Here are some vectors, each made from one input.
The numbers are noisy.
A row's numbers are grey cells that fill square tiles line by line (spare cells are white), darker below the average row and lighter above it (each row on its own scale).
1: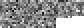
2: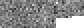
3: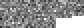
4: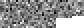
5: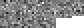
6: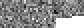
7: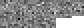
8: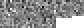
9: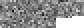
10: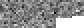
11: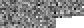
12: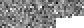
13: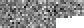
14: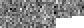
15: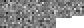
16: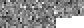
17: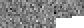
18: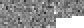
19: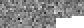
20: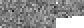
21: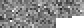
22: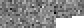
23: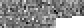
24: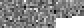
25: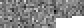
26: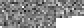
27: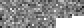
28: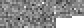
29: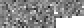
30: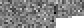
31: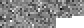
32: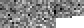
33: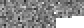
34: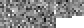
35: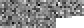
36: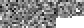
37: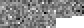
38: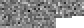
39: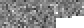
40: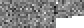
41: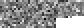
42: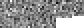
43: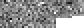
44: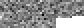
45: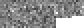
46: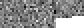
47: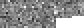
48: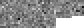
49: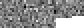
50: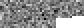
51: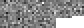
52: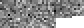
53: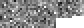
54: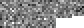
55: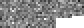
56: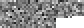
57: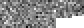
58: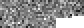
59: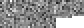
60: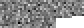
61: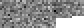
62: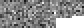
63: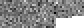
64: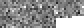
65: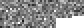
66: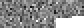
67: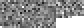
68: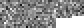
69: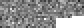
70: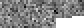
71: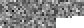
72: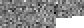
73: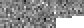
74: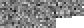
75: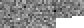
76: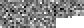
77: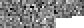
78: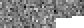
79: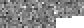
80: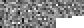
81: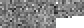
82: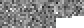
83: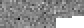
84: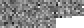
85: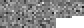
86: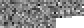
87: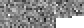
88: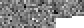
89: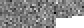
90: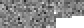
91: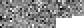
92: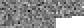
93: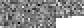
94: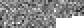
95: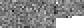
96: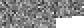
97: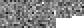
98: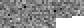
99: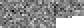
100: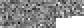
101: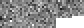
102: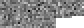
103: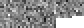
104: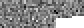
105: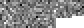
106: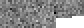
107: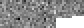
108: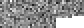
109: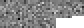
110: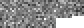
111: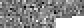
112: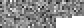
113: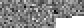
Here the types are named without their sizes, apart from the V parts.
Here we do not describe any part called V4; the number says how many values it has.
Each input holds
a value of V4, together with either a point on a line, or three true/false values.
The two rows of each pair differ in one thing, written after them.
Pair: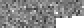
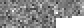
one of the three true/false values
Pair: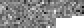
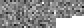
one of the three true/false values
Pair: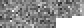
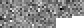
one of the three true/false values
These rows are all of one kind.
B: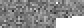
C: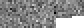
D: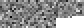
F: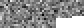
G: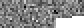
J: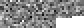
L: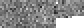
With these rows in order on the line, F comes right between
G and J.
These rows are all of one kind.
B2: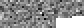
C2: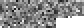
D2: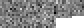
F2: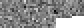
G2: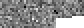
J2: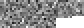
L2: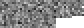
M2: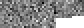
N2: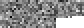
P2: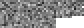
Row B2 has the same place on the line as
M2 and P2.
